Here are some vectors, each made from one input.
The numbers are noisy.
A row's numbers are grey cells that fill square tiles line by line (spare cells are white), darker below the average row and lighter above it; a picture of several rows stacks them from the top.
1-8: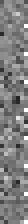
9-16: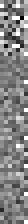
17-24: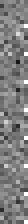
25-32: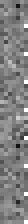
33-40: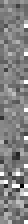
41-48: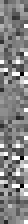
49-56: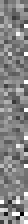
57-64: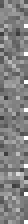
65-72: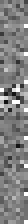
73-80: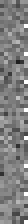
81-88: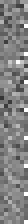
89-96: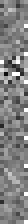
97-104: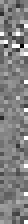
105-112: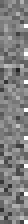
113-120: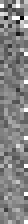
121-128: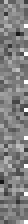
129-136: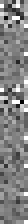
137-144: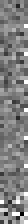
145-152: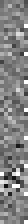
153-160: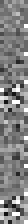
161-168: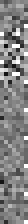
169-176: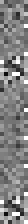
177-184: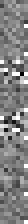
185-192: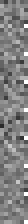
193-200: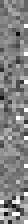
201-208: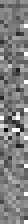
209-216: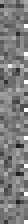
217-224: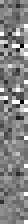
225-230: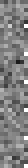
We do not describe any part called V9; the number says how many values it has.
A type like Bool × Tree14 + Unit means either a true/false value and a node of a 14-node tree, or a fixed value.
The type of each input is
Line4 + List3(Line5) × V9.
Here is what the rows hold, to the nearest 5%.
About 10% of them hold a point on a 4-point line. The rest hold a value of V9, together with a list of up to three points on a 5-point line.
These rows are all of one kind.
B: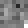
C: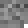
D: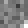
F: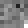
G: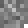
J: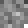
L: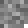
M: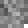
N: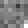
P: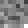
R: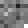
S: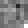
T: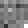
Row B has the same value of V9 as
C and F.
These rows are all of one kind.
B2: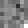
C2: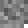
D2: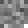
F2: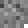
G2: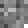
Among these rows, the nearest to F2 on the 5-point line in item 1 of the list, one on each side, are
B2 and D2.
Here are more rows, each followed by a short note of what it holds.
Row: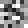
a point on a 4-point line
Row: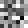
a point on a 4-point line
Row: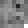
a value of V9, together with a list of three items
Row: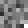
a value of V9, together with the empty list
